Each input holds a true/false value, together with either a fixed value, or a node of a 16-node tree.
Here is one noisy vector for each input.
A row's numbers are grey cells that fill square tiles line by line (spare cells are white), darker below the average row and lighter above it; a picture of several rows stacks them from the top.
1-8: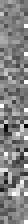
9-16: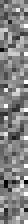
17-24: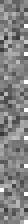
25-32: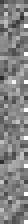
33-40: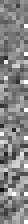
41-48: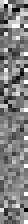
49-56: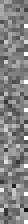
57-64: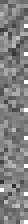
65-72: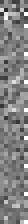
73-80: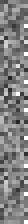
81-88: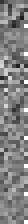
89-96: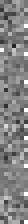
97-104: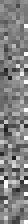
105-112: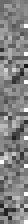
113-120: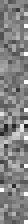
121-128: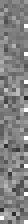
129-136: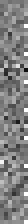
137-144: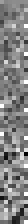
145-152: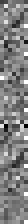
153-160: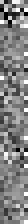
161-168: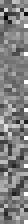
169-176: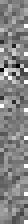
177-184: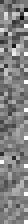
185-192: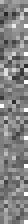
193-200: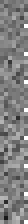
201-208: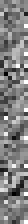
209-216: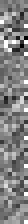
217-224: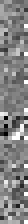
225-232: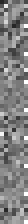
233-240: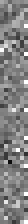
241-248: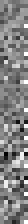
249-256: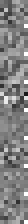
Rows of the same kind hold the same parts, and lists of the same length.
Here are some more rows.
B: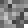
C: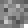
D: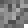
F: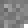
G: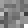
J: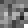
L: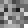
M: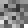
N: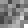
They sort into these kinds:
B, C, D, F, G, J, L, N
M

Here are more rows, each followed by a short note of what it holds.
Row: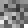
a true/false value
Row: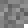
a node of a 16-node tree and a true/false value
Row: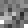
a true/false value
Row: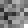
a node of a 16-node tree and a true/false value
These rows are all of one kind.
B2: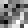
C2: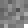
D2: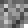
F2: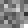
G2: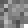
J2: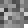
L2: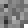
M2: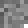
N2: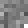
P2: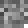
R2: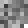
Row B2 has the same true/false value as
L2, N2 and R2.
